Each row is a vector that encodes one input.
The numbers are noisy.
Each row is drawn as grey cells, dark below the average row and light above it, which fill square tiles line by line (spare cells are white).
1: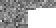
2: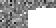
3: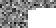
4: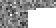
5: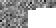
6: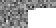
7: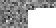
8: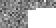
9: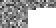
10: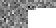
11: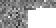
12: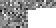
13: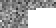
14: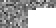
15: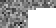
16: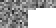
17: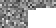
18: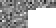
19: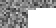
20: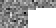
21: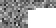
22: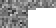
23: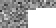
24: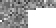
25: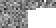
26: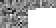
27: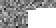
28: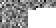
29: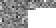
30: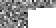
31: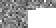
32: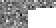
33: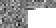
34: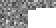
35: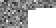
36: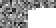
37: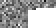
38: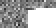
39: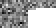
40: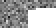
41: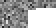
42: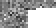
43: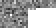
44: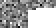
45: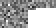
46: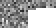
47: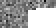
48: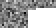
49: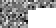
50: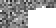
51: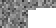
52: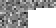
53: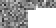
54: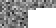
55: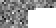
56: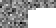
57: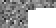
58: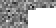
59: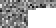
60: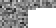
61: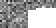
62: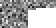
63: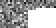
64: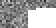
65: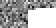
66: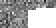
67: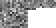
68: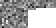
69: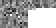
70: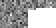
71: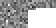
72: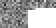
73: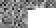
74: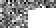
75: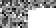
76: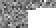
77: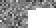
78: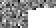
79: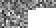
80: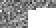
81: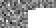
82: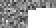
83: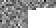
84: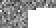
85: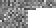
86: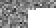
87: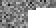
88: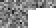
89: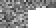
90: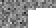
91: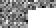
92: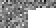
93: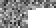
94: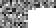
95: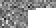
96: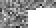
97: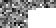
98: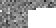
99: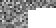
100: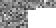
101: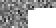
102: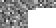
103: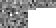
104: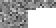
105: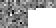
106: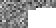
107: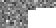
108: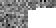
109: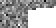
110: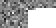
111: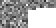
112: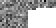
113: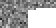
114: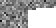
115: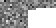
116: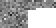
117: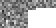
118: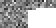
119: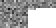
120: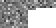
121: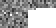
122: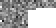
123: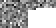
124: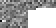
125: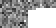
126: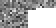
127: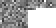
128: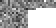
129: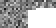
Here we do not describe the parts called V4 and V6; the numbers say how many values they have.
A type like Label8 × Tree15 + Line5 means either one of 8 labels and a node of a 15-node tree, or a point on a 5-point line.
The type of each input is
List2(Line5) × V4 × V6.
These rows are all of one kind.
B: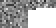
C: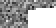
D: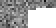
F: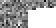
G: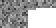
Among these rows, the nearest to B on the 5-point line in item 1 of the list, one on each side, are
C and G.
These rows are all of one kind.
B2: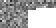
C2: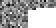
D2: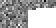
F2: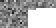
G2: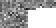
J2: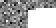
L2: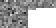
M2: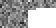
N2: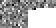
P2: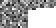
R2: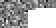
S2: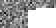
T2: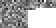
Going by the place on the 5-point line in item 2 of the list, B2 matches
C2, G2 and L2.
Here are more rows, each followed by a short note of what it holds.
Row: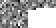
a value of V4 and a value of V6, together with the empty list
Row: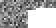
a value of V4 and a value of V6, together with the empty list
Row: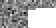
a value of V4 and a value of V6, together with a list of two items
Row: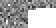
a value of V4 and a value of V6, together with a list of one item
